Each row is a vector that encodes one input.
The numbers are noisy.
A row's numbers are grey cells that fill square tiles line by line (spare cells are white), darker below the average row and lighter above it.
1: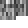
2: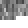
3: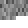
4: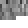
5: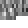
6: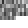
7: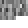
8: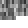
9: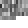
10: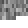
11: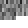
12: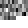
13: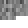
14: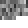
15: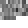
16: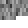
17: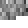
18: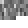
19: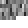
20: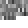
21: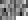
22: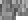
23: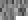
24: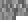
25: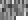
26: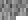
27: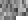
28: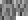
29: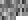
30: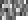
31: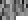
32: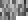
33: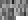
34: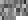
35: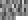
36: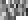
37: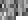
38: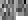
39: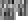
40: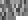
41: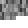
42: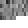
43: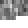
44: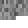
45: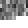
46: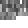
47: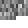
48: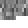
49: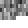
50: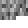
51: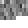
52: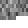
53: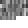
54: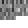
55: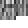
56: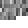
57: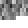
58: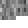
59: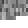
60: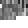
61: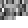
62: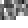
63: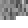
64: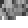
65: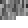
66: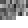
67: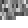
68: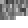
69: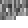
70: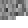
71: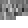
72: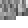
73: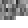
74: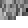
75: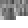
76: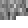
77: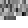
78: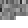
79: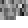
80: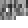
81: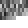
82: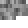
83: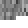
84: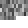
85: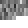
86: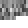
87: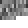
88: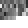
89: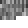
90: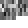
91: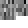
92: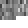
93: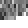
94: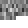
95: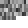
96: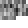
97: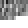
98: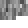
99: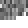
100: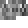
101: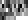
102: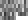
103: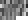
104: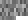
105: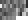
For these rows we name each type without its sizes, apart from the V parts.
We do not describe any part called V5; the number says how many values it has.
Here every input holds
a value of V5, together with a list of points on a line.
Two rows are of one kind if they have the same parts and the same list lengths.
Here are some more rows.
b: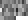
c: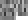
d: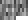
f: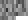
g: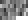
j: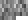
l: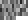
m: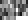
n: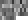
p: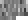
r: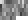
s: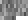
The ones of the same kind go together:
b, c, f, l, n
d, g, m
j, p, r, s

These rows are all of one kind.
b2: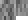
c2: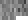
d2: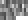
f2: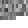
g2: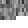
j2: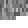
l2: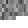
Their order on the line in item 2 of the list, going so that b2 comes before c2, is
g2, f2, b2, d2, c2, l2, j2.
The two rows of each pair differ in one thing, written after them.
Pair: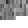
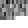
the place on the line in item 2 of the list
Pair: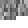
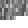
the place on the line in item 2 of the list
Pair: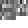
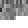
the place on the line in item 2 of the list
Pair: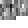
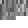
the place on the line in item 2 of the list
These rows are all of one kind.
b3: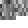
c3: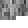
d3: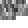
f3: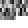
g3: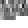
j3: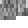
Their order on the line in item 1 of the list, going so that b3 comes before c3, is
b3, d3, j3, f3, g3, c3.
